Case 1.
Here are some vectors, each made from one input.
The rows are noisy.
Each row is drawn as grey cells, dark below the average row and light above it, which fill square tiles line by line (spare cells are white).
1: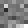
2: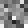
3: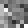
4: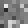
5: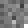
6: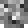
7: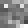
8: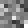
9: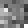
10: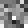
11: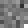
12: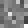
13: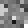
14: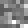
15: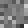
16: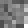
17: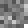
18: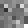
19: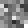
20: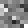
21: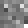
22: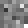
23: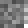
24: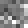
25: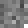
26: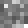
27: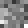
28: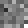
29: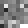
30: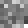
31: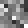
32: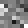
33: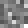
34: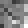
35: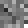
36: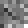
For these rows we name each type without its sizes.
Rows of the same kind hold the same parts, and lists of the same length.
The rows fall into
2 kinds.
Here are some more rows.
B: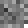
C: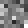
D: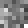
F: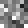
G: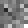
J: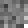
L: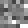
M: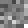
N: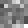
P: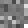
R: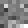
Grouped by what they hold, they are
B, G, J, L, M, N, P, R
C, D, F

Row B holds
three true/false values.
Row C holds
a point on a line.
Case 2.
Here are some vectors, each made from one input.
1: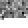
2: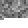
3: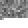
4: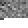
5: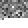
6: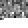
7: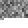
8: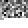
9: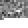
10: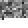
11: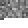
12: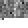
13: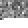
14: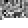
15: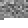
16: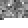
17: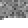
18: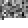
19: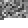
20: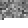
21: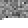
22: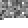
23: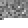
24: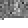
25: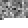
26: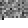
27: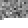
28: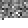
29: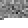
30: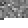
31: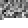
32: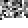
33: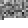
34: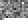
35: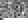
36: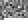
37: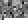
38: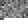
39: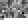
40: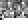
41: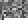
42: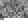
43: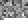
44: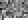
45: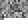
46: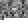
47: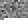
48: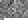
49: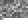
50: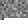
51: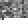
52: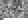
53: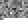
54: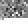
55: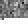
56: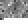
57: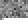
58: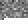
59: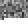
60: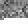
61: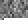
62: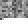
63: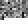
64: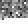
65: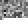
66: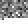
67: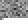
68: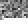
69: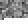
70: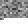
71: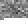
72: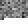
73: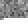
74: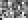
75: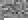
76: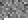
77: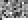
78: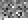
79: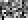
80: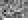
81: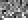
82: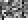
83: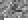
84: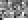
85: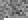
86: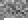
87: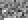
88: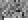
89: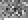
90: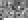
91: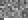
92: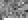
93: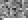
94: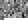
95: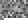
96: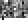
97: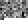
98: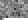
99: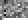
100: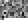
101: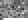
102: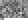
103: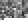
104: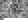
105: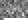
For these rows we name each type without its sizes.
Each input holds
a true/false value, together with either a fixed value, or a node of a tree.
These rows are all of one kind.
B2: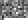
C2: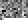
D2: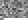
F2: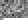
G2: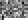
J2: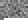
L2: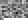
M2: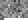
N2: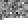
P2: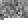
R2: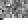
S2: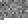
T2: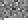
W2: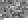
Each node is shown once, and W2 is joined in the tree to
F2.
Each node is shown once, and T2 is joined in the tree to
C2.
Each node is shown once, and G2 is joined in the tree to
M2.
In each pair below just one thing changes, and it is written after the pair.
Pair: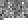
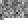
the node of the tree
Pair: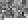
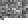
the node of the tree
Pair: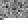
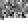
the node of the tree
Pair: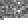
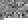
the true/false value
